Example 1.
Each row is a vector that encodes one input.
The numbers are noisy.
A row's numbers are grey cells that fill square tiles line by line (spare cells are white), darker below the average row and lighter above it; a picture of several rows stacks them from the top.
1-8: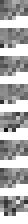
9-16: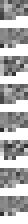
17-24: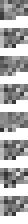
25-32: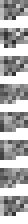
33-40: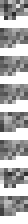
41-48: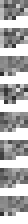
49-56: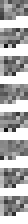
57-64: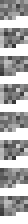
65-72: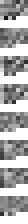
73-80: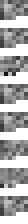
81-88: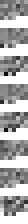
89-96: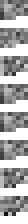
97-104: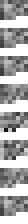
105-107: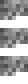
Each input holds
a point on a 4-point line and a true/false value.
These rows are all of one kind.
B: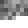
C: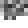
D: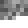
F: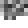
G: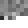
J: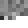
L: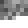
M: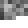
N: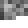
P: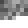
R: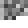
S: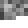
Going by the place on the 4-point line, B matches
D, L and P.
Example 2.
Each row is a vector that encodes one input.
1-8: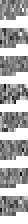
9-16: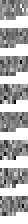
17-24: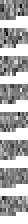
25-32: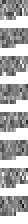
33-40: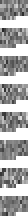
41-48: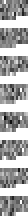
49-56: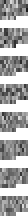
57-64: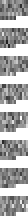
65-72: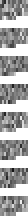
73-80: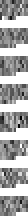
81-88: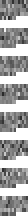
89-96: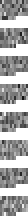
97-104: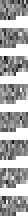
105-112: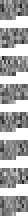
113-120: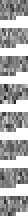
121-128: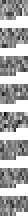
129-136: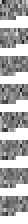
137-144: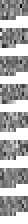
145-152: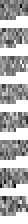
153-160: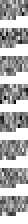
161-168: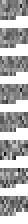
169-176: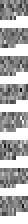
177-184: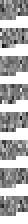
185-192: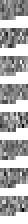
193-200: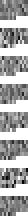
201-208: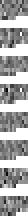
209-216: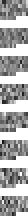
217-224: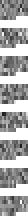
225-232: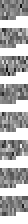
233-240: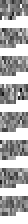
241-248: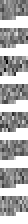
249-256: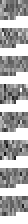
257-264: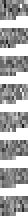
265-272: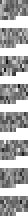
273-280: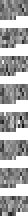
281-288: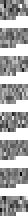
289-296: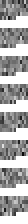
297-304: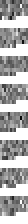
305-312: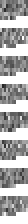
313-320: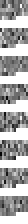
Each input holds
either a point on a 14-point circle, or a point on an 18-point circle.
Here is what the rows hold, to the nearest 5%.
About 50% of them hold a point on a 14-point circle. The rest hold a point on an 18-point circle.
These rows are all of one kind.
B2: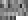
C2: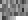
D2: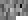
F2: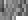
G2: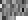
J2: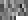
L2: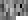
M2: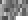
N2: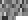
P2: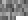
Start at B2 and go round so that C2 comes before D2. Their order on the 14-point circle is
B2, P2, J2, G2, F2, C2, L2, D2, N2, M2.
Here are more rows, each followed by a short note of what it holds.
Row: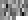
a point on an 18-point circle
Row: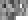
a point on an 18-point circle
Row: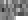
a point on a 14-point circle
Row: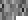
a point on a 14-point circle
